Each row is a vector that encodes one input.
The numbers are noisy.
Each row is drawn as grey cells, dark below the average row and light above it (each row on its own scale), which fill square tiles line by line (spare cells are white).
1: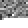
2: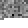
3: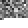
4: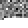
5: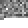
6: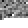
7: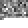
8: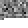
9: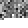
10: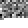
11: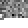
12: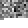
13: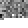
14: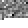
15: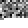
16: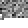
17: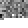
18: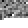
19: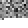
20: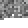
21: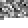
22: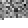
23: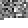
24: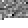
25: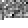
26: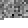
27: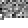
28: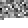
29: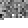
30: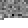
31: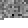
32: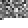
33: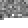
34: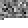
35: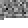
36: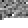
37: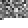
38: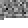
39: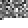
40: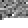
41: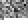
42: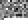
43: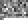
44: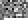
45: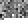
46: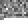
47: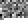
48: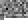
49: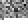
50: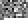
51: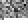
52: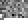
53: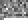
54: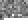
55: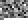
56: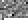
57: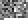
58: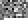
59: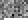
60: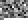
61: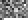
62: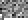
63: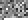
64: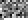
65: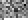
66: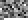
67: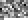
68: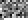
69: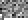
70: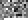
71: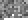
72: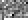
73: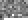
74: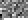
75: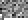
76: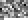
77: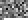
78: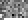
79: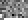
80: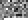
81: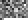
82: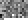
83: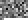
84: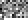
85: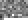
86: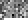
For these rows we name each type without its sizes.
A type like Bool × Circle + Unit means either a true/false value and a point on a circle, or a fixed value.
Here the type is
Bool × Bool × Bool × Bool.
